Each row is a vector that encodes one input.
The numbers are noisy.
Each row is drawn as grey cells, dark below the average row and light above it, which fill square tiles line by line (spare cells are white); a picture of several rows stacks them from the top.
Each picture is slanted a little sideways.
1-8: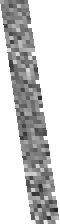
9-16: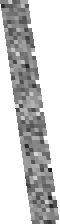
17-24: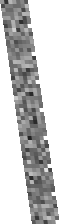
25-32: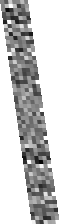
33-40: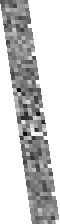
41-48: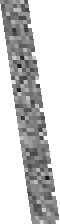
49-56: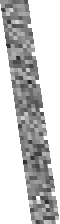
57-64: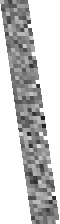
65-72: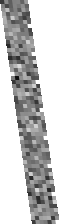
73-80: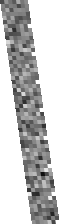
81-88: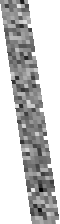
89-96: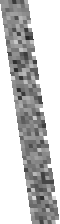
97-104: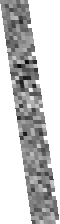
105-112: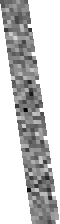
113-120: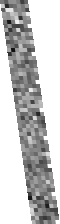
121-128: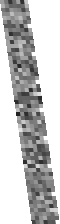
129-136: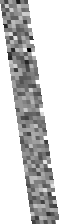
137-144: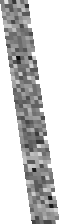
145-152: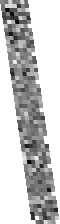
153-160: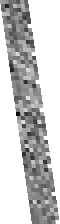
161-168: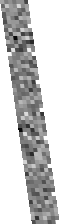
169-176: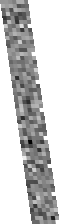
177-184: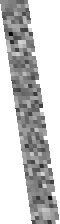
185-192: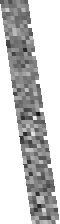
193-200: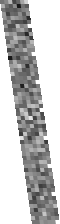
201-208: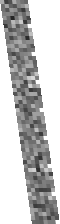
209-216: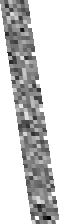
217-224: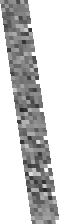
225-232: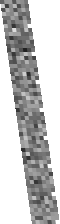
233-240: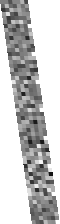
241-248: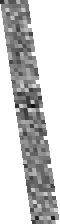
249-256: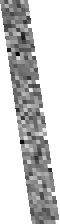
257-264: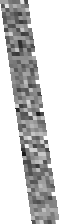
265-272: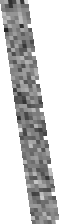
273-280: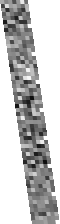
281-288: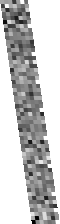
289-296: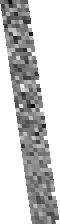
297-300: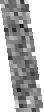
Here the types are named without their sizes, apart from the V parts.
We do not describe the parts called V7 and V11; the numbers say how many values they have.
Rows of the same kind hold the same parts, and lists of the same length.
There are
6 kinds of row.
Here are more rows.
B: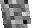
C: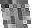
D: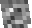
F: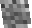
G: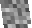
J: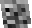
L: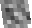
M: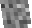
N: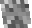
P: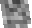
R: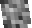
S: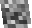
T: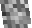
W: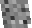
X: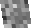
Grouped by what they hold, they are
B, F, M, P, S
C, G
D, X
J, L, N, W
R
T

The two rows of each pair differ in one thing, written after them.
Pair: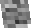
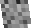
one of the three true/false values
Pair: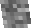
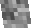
the value of V11
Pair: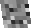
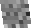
the value of V11
